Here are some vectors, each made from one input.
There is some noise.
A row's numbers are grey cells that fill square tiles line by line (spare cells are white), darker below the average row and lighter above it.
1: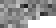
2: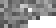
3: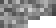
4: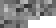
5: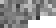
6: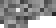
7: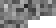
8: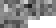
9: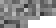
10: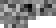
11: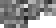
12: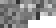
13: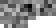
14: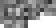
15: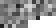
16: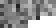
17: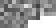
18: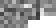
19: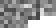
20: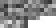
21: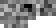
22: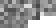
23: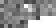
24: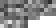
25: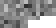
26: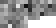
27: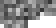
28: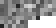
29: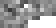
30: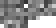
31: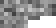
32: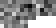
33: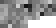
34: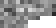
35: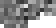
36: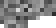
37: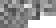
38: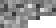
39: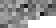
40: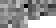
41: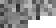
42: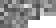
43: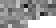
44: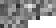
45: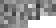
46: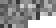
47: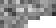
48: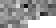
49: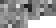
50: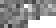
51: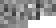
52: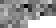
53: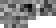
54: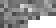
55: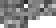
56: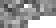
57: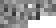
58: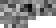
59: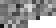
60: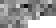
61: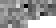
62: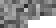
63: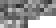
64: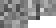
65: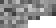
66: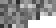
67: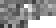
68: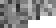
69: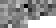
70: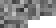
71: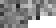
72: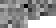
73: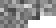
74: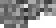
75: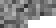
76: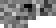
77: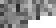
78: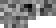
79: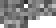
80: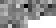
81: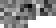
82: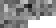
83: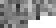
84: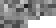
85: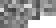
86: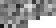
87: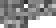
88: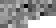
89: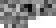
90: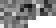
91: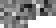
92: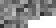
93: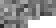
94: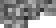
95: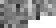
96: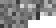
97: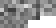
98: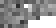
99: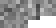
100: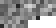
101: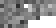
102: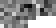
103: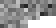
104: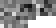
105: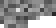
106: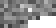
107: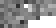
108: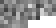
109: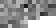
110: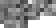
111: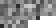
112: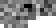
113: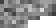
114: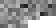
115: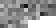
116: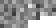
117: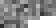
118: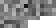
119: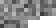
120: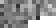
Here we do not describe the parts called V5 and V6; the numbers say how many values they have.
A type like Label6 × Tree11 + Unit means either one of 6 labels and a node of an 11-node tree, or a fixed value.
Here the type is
(Bool × V5 + Unit) × (Line4 + V6).
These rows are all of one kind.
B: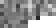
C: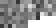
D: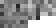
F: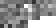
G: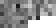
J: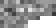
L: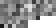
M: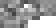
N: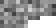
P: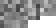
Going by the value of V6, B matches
D, G and P.
